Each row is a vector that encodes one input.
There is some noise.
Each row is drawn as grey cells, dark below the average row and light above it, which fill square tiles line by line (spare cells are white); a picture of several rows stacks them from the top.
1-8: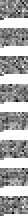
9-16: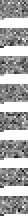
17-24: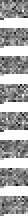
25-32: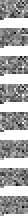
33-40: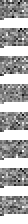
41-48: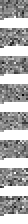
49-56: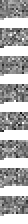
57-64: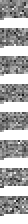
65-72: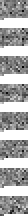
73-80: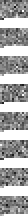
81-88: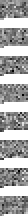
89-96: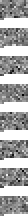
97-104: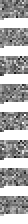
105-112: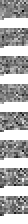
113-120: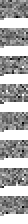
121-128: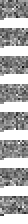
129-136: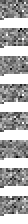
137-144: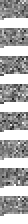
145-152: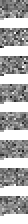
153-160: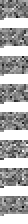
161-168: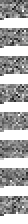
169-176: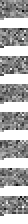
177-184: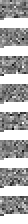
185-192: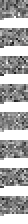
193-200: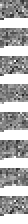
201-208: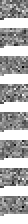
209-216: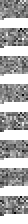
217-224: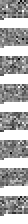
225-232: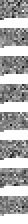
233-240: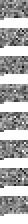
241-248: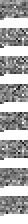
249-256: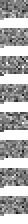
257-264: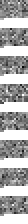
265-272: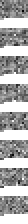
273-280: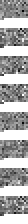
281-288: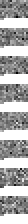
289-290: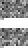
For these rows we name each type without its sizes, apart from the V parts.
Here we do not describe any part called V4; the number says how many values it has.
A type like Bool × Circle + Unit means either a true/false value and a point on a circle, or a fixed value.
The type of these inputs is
(Bool × Circle + Line) × List(V4).
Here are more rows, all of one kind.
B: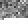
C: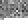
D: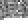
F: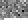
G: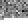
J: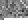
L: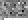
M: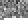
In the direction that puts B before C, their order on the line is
M, B, F, G, C, D, J, L.
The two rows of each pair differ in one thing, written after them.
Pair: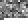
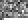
the value of V4 in item 1 of the list
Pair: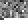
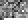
the true/false value
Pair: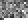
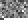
the true/false value
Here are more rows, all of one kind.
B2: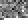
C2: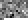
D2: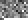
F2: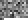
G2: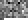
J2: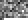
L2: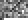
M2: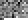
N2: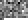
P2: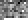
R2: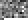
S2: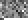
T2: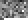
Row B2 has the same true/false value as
D2, R2, S2 and T2.
